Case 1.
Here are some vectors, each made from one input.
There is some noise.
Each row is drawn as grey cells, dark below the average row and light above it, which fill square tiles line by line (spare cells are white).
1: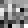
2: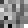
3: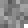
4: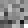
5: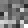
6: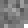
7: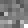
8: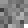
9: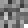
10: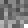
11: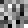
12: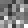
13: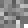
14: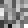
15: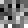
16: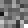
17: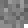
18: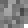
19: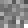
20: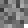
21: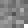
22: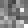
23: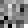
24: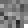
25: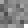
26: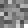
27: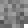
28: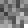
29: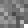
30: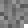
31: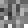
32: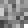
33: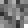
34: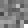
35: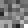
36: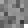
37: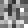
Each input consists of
a node of an 8-node tree.
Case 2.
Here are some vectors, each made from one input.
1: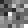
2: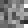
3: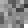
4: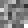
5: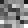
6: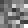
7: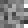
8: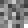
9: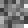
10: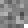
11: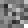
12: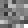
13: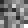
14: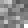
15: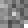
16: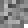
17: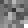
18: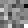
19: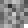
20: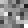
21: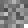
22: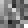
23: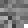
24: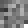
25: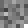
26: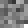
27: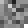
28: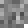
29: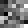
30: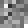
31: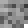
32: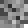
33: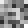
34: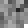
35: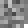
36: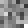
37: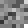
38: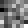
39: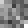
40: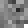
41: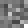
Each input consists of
one of 9 labels.
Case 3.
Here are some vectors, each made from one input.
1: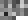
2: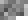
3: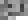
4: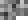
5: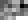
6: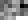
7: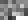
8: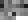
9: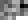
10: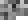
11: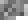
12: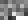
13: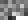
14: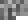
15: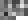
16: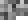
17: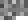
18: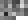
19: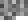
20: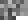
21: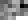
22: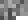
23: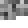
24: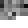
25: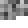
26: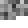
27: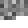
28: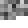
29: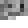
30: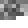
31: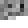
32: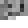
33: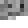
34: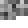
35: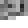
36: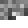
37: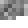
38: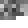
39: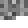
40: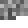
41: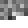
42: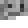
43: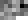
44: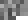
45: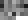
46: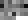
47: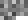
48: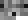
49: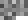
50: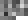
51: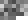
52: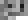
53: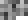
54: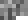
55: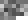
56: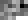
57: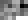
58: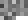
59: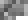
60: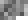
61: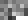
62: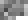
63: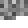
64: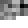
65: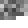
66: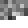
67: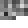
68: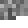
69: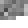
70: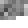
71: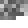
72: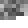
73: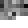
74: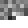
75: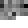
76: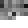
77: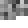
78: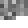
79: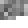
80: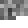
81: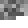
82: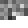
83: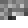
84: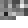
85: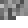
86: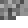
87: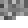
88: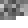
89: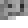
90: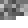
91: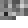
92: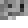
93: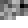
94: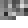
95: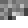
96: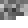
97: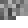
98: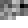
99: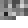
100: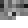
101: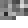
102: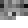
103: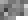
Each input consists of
a point on a 10-point circle.
